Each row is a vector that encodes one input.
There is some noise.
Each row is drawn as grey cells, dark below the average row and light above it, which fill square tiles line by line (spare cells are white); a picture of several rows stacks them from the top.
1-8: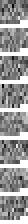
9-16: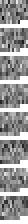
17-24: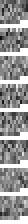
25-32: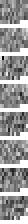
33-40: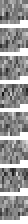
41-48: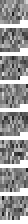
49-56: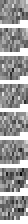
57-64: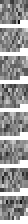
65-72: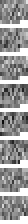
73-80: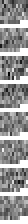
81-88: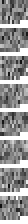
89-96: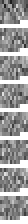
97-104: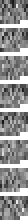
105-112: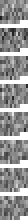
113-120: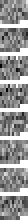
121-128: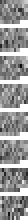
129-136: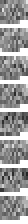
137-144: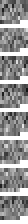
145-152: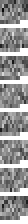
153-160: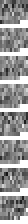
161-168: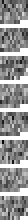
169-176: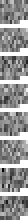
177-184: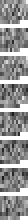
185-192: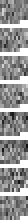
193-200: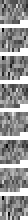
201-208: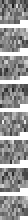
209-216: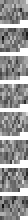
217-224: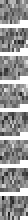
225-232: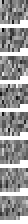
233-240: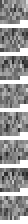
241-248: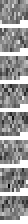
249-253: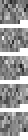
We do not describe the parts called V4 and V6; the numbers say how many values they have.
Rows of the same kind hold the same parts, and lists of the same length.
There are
4 kinds of row.
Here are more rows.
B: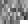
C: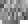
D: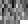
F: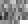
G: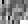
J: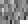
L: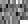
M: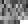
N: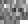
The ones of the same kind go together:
B, C, N
D, G, M
F, J
L

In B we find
a point on a 9-point line and a value of V6.
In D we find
a node of an 8-node tree and a value of V4.
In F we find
a point on a 5-point line, a point on a 9-point line and a true/false value.
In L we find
one of 7 labels and a value of V4.
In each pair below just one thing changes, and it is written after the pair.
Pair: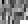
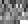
the value of V4
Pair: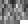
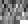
the node of the tree
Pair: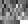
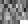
the node of the tree
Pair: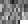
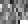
the node of the tree
